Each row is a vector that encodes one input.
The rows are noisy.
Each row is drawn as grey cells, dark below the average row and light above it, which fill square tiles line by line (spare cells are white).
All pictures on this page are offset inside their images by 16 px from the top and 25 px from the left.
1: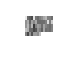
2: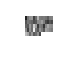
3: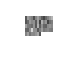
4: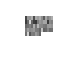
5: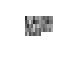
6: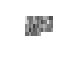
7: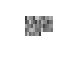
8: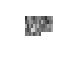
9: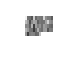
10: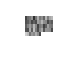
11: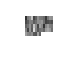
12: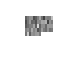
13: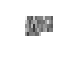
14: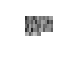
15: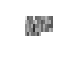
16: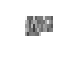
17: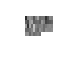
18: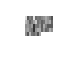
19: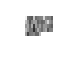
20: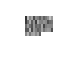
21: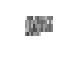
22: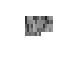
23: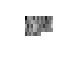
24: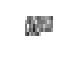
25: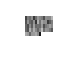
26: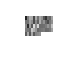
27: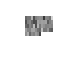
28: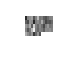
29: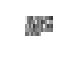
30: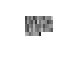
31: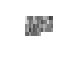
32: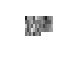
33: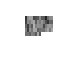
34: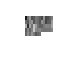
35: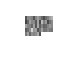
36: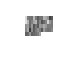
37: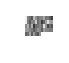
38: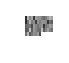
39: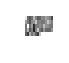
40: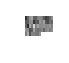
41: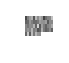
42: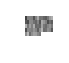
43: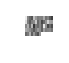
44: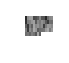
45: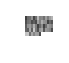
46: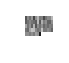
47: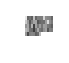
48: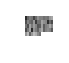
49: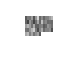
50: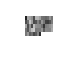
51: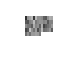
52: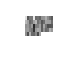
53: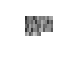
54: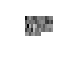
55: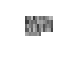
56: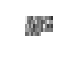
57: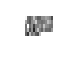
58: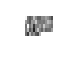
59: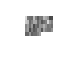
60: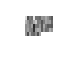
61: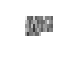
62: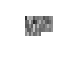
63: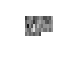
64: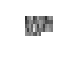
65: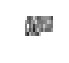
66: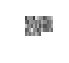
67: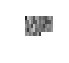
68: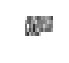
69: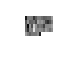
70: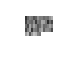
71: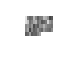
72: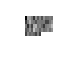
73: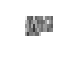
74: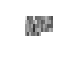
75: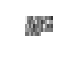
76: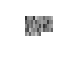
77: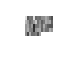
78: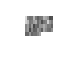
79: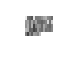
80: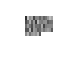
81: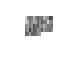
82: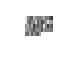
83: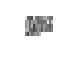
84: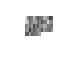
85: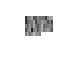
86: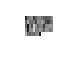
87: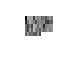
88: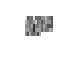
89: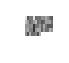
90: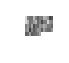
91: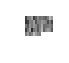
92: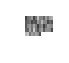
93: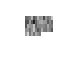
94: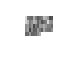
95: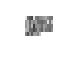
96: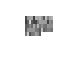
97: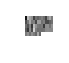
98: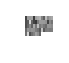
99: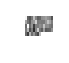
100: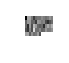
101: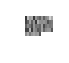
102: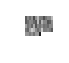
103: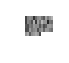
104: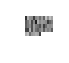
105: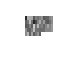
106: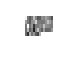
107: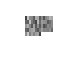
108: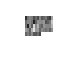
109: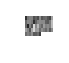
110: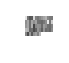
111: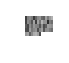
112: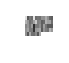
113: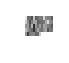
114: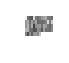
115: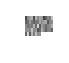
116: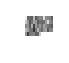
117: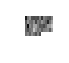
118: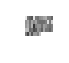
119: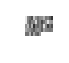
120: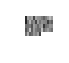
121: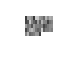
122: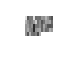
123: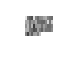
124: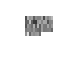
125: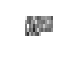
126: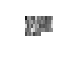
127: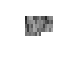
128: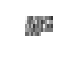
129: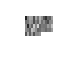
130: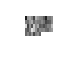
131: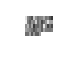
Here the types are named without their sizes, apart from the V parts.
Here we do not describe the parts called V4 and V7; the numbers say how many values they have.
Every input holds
either a label, or a point on a line, a value of V4 and a value of V7.
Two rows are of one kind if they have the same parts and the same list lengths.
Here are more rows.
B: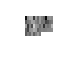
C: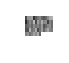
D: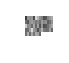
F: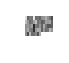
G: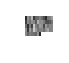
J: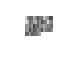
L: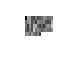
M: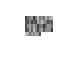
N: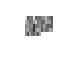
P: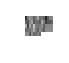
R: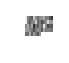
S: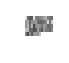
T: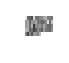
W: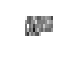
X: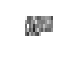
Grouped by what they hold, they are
B, C, D, G, L, M, P
F, J, N, R, S, T, W, X

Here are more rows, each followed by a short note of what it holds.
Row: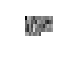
a point on a line, a value of V4 and a value of V7
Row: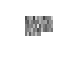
a point on a line, a value of V4 and a value of V7
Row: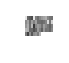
a label
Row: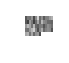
a point on a line, a value of V4 and a value of V7
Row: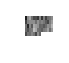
a point on a line, a value of V4 and a value of V7
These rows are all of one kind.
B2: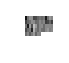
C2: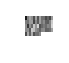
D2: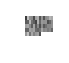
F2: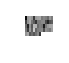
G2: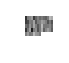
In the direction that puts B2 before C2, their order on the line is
G2, D2, F2, B2, C2.
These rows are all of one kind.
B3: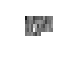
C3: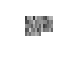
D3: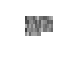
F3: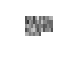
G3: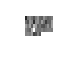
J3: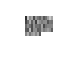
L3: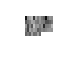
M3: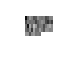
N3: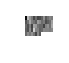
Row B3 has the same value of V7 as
F3 and G3.
